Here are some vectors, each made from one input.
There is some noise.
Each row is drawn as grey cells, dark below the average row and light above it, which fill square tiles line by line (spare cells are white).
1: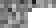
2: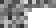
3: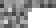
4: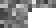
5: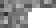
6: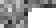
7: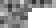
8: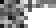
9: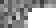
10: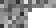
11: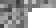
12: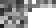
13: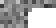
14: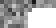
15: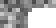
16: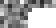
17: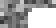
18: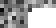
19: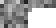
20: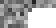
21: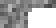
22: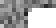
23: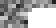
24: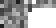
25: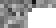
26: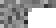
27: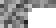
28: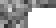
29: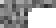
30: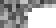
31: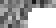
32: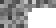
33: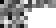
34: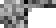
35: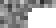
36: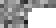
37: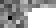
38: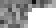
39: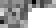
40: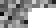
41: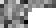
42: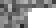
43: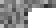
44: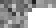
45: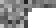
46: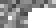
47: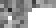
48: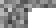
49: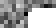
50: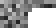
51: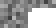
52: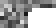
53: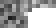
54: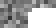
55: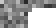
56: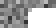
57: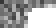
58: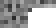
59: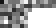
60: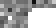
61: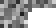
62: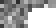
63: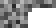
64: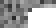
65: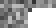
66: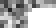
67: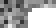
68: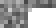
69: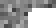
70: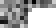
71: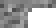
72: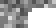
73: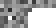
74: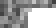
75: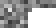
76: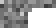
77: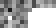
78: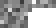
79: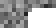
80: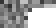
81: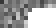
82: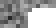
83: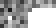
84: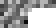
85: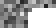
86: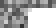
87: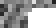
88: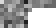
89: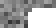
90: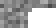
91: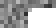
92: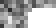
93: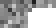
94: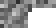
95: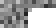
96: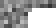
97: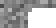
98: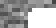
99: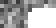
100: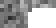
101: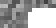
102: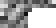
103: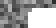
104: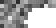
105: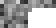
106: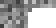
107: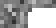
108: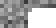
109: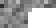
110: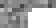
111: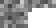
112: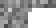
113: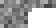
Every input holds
either a point on a 6-point circle and a point on a 6-point line, or a point on an 8-point circle.
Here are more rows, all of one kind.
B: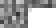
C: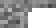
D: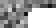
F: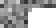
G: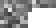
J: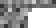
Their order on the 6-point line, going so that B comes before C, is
J, B, D, F, C, G.
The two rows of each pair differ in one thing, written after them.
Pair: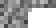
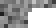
the place on the 6-point circle
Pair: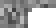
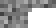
the place on the 6-point line
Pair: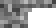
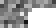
the place on the 6-point line
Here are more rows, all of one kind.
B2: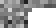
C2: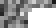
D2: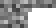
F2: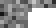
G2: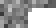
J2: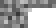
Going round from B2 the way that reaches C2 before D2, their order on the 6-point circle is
B2, G2, F2, J2, C2, D2.
